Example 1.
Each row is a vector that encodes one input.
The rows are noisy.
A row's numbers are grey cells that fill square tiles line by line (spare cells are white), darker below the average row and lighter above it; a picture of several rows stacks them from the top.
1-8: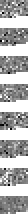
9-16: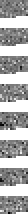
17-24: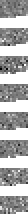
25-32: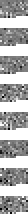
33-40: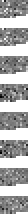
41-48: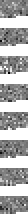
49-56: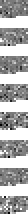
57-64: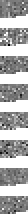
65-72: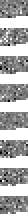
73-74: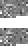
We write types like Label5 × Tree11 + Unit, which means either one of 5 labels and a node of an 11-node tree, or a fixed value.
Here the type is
Bool × Bool × Bool × Bool × Line6.
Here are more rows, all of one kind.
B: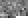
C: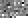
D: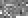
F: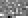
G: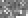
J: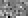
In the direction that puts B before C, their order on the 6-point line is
G, D, J, B, F, C.
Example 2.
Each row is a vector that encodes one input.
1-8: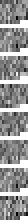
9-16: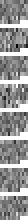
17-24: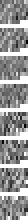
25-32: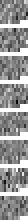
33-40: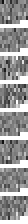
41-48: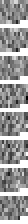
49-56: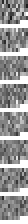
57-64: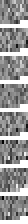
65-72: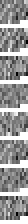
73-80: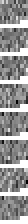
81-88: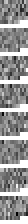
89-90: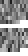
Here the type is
Bool × Bool × Bool + Line6.
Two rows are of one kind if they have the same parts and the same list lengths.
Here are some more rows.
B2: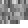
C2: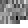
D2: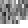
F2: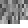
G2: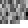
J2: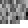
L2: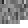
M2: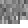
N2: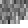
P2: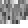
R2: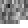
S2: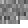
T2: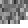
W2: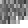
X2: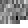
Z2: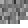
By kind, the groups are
B2, C2, D2, G2, J2, L2, P2, R2, X2
F2, M2, N2, S2, T2, W2, Z2

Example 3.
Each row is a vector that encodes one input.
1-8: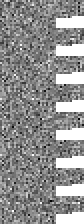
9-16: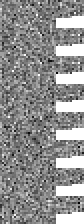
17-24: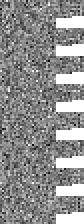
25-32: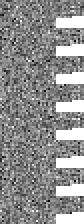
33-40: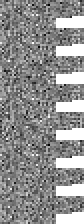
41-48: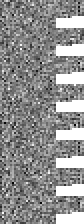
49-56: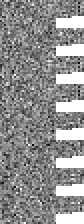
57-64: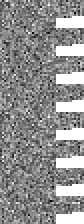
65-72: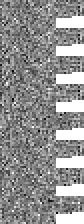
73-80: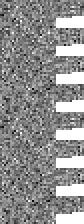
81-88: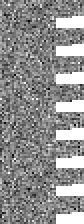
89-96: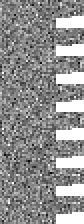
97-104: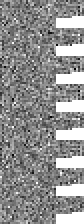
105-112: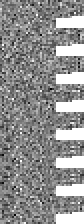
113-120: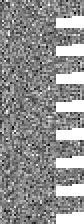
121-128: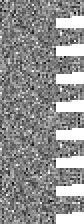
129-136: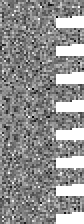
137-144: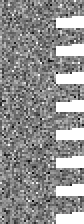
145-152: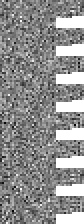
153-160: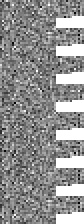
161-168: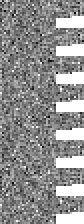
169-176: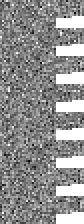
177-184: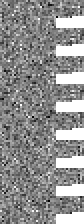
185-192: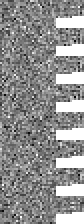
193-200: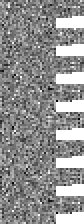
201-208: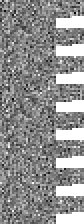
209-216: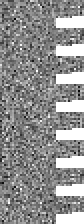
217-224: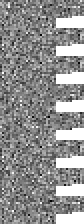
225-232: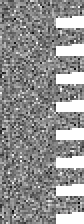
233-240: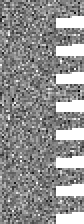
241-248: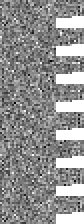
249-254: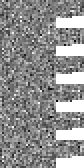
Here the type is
Circle9 + Circle15.
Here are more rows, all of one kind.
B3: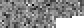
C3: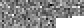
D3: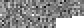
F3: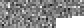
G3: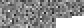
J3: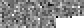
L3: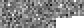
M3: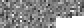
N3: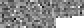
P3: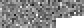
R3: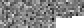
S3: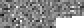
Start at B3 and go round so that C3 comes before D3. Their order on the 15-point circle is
B3, L3, P3, G3, R3, M3, S3, N3, J3, C3, F3, D3.
